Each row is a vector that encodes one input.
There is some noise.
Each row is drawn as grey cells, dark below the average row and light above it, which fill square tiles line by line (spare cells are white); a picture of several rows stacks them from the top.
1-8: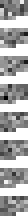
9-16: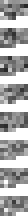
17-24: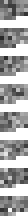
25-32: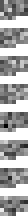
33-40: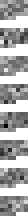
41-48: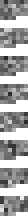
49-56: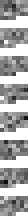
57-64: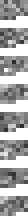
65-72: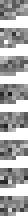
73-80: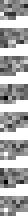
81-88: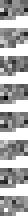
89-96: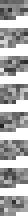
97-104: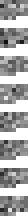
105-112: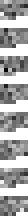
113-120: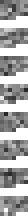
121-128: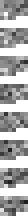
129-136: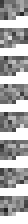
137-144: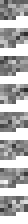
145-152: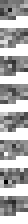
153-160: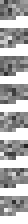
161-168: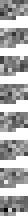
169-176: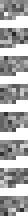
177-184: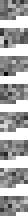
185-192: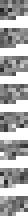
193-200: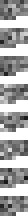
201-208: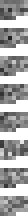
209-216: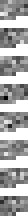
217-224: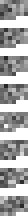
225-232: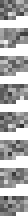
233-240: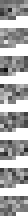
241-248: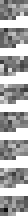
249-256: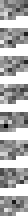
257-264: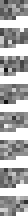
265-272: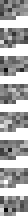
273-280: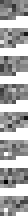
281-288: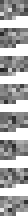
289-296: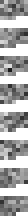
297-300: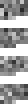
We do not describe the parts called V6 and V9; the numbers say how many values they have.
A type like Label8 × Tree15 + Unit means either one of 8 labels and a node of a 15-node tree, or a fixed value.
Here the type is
(Bool × Bool × Bool + V6) × V9 + Label10 × Line7.
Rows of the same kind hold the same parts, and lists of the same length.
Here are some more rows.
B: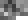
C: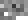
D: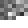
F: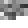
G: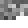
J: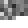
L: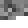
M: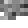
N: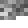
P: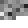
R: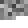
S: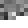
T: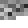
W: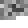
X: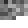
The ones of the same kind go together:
B, D, J, L, S
C, F, M, N, P, R, T, W
G, X

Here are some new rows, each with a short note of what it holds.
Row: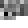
a value of V6 and a value of V9
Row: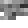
three true/false values and a value of V9
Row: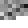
three true/false values and a value of V9
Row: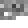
three true/false values and a value of V9
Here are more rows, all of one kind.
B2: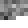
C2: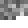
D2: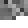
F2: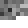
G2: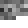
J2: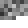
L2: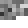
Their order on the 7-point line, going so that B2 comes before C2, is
G2, F2, D2, B2, C2, L2, J2.
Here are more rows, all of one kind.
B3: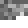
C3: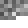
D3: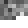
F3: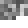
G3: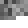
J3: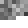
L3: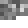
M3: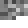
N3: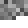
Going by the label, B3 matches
D3 and F3.
